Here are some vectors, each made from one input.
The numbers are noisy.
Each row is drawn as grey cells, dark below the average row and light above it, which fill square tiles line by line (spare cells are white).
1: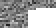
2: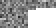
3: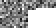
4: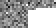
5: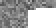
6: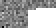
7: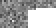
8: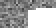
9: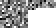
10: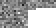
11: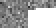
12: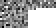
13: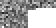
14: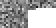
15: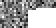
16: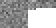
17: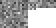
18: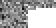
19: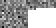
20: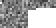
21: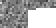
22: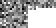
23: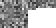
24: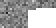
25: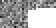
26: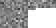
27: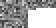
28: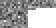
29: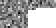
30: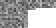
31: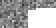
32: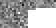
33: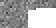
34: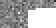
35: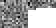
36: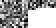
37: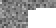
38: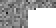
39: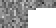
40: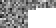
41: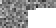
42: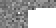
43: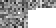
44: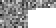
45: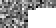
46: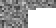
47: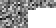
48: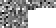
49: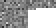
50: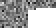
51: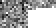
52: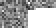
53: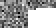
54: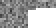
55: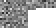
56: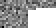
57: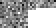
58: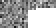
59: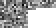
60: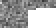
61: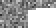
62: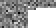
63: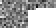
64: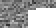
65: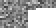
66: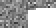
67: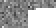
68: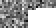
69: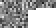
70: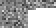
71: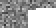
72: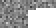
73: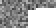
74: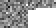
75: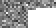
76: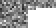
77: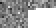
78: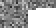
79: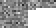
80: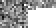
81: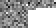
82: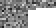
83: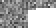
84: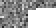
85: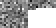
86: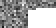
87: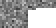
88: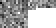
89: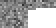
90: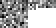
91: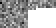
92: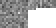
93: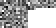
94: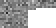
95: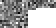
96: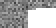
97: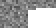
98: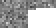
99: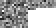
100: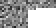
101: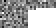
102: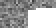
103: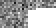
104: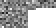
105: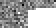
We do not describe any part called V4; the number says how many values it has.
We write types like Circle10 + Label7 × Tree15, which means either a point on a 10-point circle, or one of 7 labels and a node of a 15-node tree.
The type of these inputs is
Bool × List2(Line5) × V4 + Line3 × Line3.
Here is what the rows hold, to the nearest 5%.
About 15% of them hold a point on each of two 3-point lines. The rest hold a true/false value and a value of V4, together with a list of up to two points on a 5-point line.
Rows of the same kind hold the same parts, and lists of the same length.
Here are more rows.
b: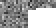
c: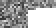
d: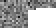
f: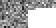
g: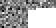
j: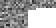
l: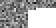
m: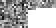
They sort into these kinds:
b, d
c, f, m
g
j, l

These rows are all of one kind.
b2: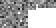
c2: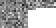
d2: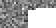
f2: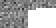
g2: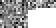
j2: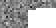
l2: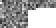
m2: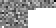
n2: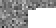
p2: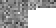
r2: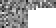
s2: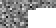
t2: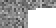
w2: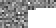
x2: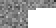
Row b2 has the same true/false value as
c2, m2, p2 and x2.
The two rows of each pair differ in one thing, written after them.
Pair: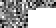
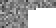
the place on the 5-point line in item 2 of the list
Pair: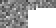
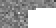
the value of V4
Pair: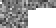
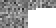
the true/false value
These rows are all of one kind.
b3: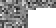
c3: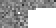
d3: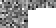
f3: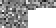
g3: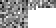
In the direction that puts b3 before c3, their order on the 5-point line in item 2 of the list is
g3, d3, b3, f3, c3.
